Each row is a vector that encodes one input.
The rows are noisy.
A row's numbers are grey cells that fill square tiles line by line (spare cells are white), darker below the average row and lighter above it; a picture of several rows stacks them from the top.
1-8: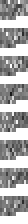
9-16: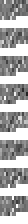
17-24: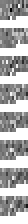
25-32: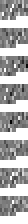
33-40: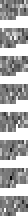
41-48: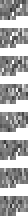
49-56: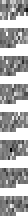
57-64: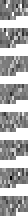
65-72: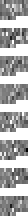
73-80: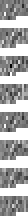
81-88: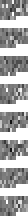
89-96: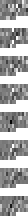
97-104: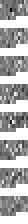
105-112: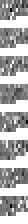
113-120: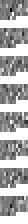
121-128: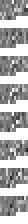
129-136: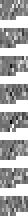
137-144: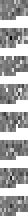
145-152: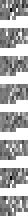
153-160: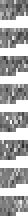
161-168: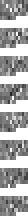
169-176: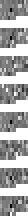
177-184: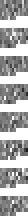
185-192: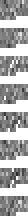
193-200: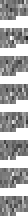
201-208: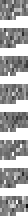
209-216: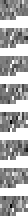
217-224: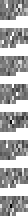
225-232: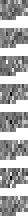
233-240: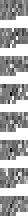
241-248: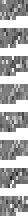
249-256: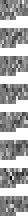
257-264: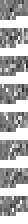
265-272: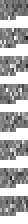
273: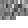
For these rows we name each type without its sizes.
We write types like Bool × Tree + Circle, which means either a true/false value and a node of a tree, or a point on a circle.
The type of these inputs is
Circle + Label.
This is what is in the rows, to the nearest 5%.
About 45% of them hold a point on a circle. The rest hold a label.
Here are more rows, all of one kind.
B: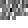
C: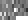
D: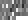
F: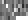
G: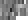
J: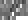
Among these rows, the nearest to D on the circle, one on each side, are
C and J.
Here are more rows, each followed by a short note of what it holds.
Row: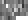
a point on a circle
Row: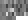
a label
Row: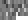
a label
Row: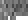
a label
